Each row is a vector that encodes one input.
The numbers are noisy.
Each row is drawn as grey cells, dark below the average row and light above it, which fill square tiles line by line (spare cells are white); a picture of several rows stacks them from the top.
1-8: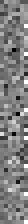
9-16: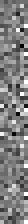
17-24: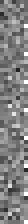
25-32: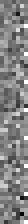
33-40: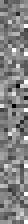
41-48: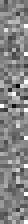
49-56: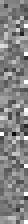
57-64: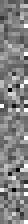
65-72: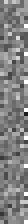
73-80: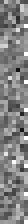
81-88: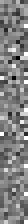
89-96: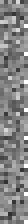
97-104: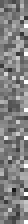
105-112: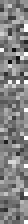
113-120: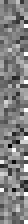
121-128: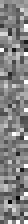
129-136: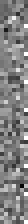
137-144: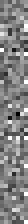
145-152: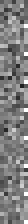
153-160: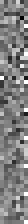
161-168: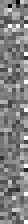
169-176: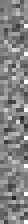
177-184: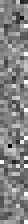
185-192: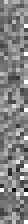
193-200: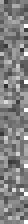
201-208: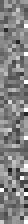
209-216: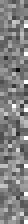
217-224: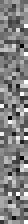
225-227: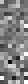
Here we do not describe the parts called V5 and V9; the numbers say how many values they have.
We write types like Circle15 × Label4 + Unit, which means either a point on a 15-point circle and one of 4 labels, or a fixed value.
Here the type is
(Bool × V5 + V9) × (Circle8 + Unit) + Line6.
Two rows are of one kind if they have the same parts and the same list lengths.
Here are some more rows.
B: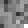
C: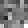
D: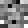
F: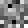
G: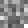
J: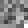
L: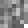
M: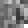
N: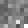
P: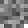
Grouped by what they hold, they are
B, C, N, P
D, F
G, L
J
M

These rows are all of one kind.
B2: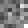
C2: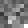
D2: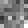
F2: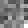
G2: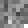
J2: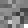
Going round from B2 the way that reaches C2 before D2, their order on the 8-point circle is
B2, C2, J2, G2, D2, F2.
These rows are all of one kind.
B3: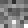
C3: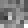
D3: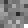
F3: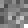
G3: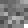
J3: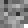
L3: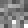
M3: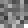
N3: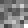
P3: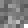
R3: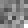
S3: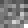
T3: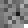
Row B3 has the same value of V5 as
J3, L3 and N3.
